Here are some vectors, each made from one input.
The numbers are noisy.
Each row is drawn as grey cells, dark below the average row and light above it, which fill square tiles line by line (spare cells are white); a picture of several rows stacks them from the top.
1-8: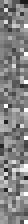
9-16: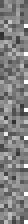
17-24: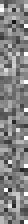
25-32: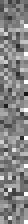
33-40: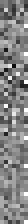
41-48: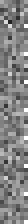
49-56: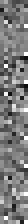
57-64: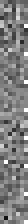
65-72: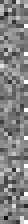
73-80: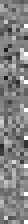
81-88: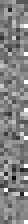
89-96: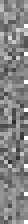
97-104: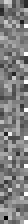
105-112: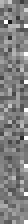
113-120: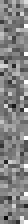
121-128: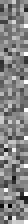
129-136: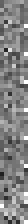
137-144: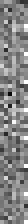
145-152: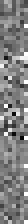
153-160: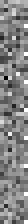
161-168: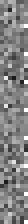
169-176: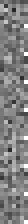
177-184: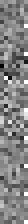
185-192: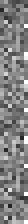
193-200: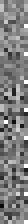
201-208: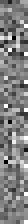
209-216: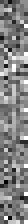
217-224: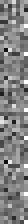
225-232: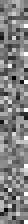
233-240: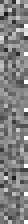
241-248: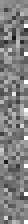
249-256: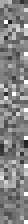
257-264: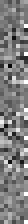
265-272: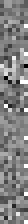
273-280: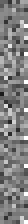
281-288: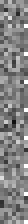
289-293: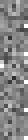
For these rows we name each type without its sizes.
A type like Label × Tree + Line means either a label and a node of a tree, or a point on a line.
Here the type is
Label.
